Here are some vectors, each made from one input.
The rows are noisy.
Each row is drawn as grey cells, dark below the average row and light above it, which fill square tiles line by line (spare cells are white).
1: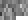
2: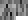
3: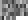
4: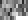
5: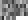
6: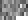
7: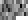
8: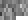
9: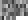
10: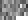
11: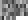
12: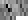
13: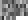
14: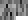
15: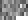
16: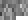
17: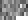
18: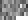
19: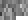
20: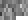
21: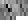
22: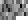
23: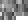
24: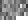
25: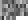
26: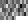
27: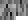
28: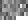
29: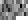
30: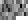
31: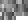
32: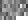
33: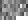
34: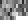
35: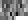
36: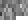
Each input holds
one of 5 labels and a true/false value.
